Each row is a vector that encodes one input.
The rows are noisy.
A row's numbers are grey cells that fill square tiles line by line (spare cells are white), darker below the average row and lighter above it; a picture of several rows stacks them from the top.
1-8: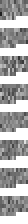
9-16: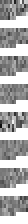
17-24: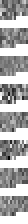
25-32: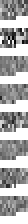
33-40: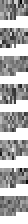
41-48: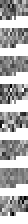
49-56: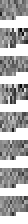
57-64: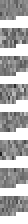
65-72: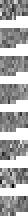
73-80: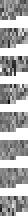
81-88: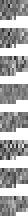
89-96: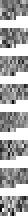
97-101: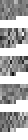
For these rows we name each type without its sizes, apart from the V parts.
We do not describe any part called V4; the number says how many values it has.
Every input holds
a point on a line, together with either a point on a line, or a true/false value and a value of V4.
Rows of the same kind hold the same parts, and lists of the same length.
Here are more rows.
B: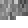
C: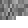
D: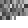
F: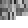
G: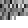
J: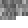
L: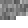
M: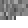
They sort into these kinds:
B, C, D, G, M
F, J, L

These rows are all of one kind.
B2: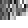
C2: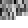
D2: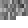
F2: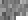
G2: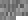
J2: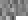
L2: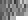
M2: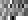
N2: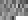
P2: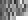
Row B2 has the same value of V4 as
D2, G2, L2 and P2.
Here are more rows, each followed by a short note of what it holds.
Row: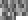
a point on a line, a true/false value and a value of V4
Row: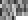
a point on a line, a true/false value and a value of V4
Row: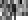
a point on each of two lines
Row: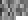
a point on each of two lines
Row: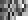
a point on each of two lines
